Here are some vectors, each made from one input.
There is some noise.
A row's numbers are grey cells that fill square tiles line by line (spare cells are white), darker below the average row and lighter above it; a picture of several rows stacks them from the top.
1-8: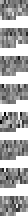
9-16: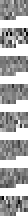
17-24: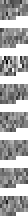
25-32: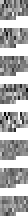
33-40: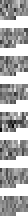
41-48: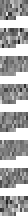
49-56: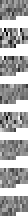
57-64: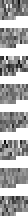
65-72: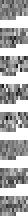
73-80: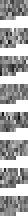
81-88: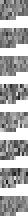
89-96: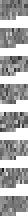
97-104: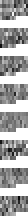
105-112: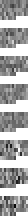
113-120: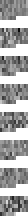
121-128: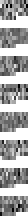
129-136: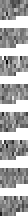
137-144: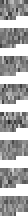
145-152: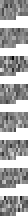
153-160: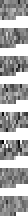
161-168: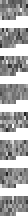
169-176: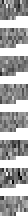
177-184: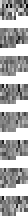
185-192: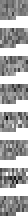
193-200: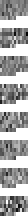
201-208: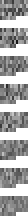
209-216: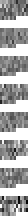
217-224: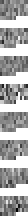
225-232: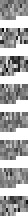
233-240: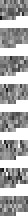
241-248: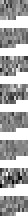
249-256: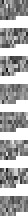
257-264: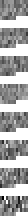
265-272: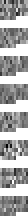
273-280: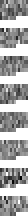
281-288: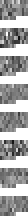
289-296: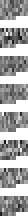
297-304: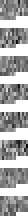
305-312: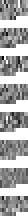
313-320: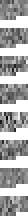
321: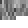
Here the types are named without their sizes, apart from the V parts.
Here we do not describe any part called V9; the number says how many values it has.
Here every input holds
a list of items, each a true/false value and a value of V9.
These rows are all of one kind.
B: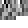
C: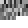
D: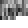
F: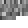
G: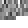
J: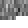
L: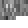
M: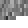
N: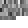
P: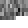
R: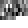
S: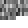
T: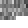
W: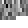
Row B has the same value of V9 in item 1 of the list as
L, M and S.
